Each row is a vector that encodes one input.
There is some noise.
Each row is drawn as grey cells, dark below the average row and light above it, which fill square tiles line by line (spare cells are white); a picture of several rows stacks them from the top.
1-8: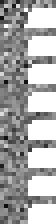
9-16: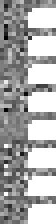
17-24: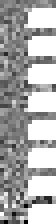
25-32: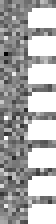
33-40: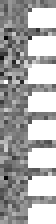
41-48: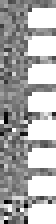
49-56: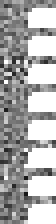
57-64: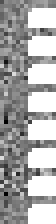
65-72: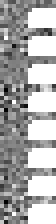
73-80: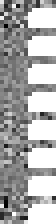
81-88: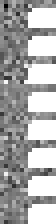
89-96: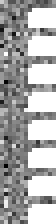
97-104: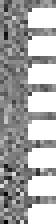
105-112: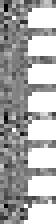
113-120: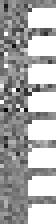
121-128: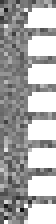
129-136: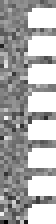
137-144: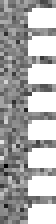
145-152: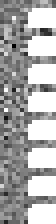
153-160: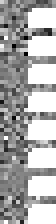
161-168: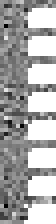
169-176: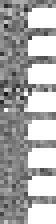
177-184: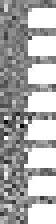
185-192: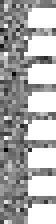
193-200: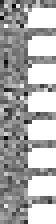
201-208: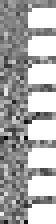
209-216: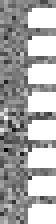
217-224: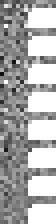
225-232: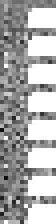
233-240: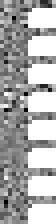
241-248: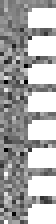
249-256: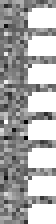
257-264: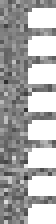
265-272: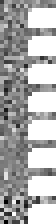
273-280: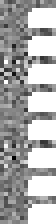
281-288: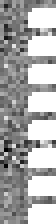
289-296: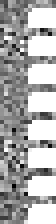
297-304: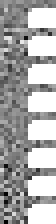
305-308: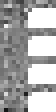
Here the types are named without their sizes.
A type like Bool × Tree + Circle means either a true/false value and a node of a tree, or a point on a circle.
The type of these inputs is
Bool × (Circle + Unit).
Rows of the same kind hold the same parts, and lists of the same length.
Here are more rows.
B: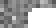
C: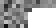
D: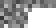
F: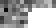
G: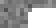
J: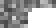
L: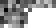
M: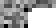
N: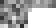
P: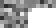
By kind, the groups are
B, C, D, F, G, J, M, N, P
L

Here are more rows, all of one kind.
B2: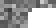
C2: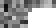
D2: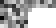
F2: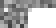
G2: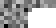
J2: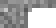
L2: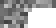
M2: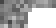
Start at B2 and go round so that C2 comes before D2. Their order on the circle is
B2, F2, C2, L2, G2, M2, D2, J2.
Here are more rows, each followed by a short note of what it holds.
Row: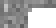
a point on a circle and a true/false value
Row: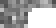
a point on a circle and a true/false value
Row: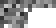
a point on a circle and a true/false value
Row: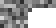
a true/false value
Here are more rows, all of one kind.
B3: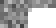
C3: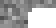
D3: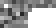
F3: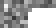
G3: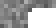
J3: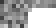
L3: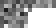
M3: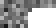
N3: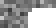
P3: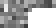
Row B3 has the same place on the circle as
D3, L3, M3 and N3.
